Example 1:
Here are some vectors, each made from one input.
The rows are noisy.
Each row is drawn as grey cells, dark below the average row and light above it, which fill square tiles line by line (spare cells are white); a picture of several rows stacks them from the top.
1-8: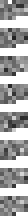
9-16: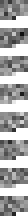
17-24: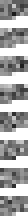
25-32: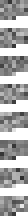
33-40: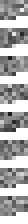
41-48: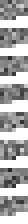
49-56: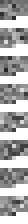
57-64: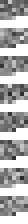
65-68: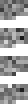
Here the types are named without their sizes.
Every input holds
a label and a true/false value.
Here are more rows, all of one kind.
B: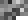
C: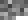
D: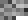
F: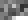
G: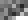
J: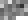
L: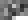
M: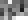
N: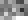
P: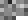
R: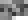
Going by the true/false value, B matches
D and P.
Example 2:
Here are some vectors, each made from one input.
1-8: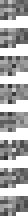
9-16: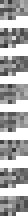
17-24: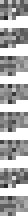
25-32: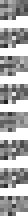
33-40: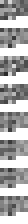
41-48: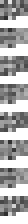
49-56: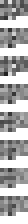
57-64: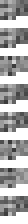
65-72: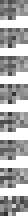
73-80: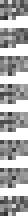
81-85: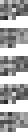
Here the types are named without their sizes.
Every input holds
a point on a line and a true/false value.
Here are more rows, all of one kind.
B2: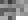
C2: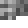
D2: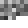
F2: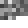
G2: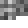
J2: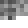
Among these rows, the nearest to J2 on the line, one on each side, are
B2 and F2.
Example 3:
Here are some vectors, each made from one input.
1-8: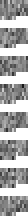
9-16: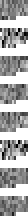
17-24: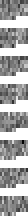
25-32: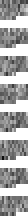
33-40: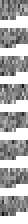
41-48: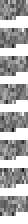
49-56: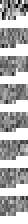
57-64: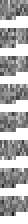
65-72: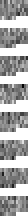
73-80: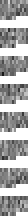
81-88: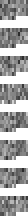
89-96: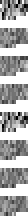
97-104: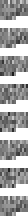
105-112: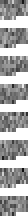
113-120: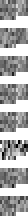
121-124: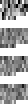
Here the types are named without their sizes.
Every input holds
a list of points on a circle.
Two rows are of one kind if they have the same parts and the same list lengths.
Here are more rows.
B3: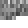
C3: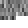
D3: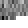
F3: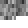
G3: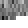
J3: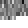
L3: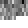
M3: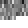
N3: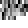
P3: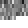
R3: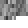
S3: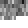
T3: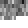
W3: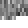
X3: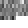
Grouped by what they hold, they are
B3, F3, J3, L3, M3, P3, R3, S3, T3, W3
C3, D3, G3, X3
N3

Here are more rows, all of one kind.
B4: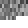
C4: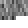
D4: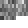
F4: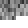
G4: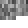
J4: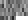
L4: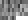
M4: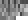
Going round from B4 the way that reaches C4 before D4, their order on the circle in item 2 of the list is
B4, C4, F4, J4, L4, D4, M4, G4.
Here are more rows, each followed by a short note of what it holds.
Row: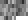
a list of one item
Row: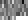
a list of one item
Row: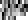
the empty list
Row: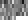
a list of one item
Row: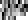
the empty list
